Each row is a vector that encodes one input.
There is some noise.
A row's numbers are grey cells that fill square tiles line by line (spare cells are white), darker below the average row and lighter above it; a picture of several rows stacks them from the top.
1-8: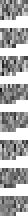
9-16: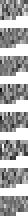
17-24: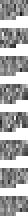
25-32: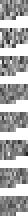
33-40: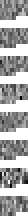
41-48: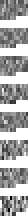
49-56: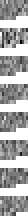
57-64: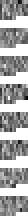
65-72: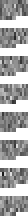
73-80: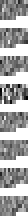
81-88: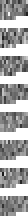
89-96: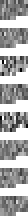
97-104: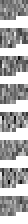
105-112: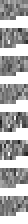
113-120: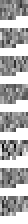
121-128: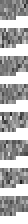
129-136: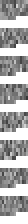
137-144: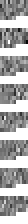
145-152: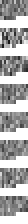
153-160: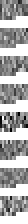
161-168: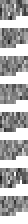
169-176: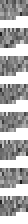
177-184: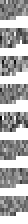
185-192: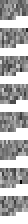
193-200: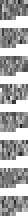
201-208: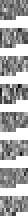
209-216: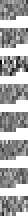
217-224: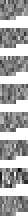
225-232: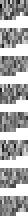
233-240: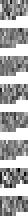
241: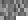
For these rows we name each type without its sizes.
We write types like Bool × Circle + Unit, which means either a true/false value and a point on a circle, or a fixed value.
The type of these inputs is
(Bool × Bool × Bool + Unit) × Line + Tree.
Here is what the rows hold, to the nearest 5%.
About 60% of them hold a point on a line, together with either a fixed value, or three true/false values. The rest hold a node of a tree.
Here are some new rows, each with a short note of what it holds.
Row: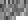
a point on a line
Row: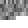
a point on a line
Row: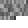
a point on a line and three true/false values
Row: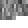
a node of a tree
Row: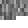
a point on a line and three true/false values
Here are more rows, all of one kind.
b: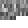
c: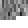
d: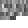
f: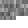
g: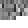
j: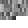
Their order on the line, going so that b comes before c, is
j, d, b, f, c, g.
